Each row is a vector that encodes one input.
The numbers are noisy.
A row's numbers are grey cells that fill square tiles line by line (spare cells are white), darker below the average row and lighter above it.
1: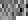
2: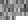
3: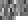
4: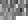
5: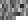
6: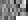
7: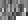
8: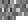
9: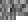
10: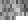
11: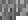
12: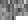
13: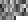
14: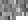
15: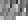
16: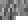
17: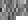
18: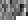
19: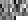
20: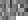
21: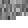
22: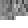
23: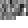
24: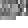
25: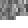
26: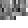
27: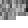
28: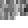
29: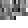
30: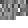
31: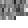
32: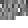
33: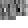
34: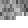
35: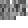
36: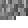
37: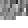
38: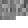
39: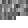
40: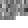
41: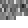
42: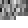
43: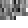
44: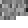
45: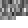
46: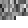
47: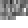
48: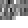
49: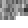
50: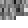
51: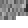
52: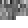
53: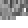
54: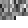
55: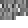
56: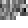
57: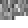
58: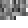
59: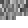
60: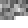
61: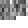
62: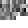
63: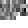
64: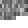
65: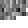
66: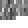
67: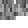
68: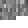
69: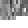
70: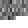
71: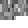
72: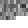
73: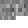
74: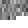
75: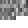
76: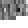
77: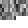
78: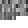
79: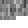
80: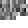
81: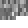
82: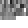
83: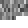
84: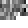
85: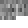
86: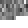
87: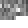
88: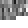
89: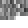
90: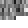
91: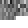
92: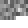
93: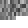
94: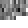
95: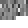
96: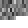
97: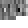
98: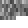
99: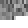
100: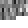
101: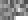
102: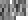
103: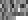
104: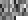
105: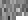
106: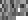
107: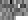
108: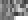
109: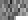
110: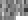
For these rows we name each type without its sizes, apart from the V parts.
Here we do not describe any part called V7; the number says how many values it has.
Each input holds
a value of V7, together with a list of points on a line.
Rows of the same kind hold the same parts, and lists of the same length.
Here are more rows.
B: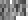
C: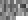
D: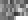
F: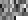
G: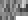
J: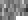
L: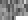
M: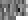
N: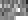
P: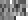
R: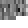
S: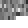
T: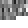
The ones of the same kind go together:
B, F, M, P, R, T
C, D, L
G, J, N, S

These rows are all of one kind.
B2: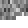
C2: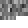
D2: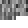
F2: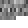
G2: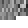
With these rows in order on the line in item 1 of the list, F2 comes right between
B2 and D2.
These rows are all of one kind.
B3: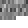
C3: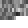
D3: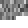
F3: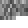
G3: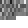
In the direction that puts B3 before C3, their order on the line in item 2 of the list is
G3, B3, F3, D3, C3.
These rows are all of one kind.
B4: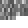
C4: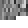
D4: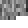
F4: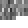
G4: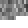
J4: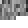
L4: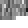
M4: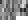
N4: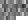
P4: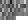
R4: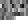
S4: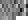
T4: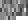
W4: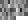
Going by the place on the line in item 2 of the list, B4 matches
F4, M4, P4 and W4.
